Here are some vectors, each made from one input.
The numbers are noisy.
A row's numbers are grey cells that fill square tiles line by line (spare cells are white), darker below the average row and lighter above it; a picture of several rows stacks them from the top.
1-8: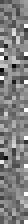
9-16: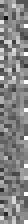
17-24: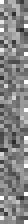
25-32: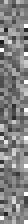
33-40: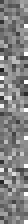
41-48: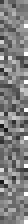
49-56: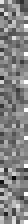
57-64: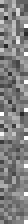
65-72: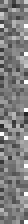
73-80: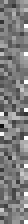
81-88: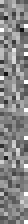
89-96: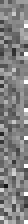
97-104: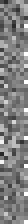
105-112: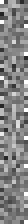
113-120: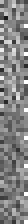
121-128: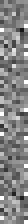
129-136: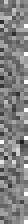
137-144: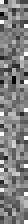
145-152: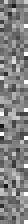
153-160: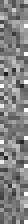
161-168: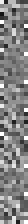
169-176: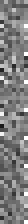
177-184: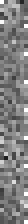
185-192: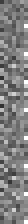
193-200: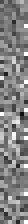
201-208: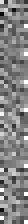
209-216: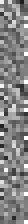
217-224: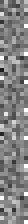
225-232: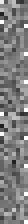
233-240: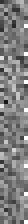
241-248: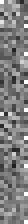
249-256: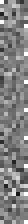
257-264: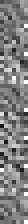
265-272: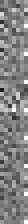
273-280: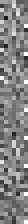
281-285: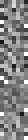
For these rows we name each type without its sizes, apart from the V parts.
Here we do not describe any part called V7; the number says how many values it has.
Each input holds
either a point on a line and a true/false value, or a value of V7.
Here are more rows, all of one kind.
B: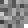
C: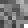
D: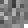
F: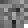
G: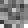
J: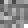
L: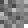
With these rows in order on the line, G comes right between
F and L.
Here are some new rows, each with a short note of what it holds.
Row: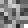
a value of V7
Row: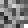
a value of V7
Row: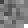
a point on a line and a true/false value
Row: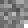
a point on a line and a true/false value
